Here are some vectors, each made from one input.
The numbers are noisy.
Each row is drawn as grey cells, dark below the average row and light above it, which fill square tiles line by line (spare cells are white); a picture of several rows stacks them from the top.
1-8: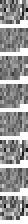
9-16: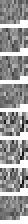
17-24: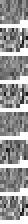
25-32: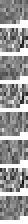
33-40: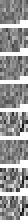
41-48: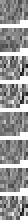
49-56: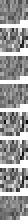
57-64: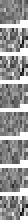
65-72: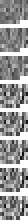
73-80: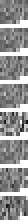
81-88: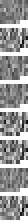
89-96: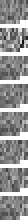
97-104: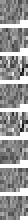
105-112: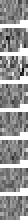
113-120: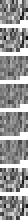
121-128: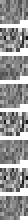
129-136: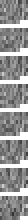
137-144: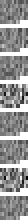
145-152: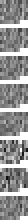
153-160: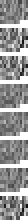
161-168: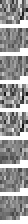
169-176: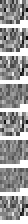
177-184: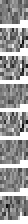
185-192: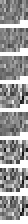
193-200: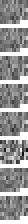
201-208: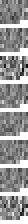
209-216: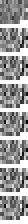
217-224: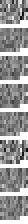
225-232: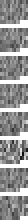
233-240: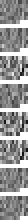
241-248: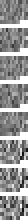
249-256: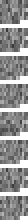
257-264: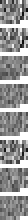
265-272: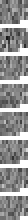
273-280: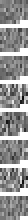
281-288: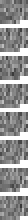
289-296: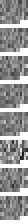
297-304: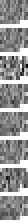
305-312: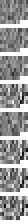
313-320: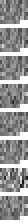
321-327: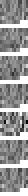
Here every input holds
either one of 9 labels and a true/false value, or a list of up to three points on a 5-point line.
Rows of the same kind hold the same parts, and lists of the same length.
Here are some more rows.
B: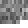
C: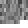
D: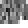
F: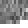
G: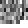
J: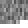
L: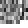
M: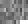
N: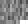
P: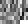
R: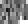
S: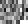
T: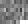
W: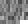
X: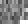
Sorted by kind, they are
B, F, X
C, M, N
D, R
G, L, P, S
J, T, W

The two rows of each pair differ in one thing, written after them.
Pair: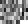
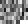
the label
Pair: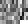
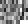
the true/false value
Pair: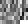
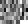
the true/false value
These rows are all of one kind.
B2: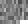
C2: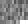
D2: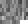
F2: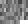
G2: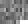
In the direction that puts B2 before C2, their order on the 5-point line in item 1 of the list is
D2, F2, B2, C2, G2.
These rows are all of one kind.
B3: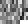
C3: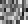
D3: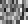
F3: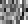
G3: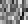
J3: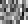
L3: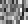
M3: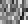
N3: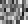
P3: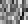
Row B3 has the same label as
D3 and M3.
